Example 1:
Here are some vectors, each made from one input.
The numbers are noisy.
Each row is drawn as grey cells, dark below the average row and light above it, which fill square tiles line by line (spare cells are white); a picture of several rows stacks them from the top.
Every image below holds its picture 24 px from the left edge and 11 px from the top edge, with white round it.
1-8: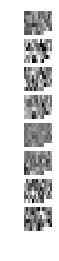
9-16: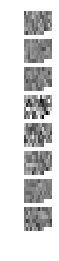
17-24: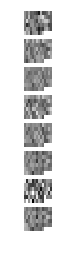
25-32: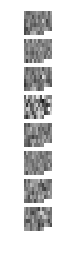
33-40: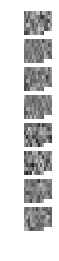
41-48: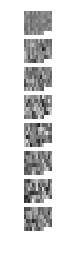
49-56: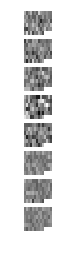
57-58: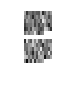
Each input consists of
a point on a 9-point line.
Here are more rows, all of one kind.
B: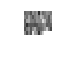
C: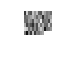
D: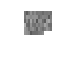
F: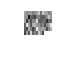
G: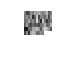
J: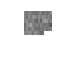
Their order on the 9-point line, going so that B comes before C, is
G, D, J, B, C, F.
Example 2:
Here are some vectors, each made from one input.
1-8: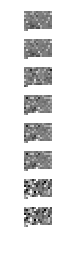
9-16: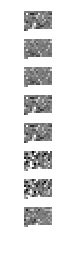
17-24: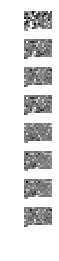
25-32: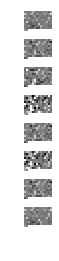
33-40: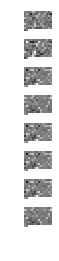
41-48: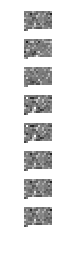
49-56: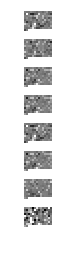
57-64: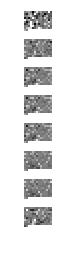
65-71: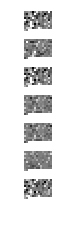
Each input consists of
a point on a 6-point line.
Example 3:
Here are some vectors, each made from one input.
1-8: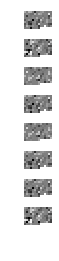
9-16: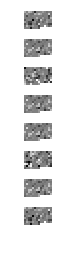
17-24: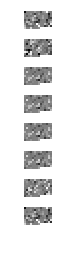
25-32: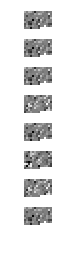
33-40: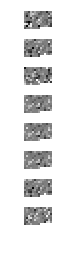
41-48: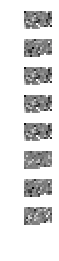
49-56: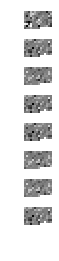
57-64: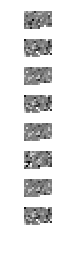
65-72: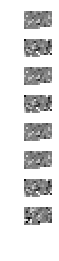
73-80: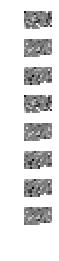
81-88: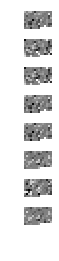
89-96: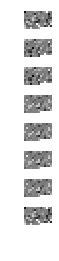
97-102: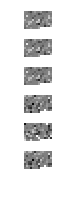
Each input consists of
one of 5 labels.
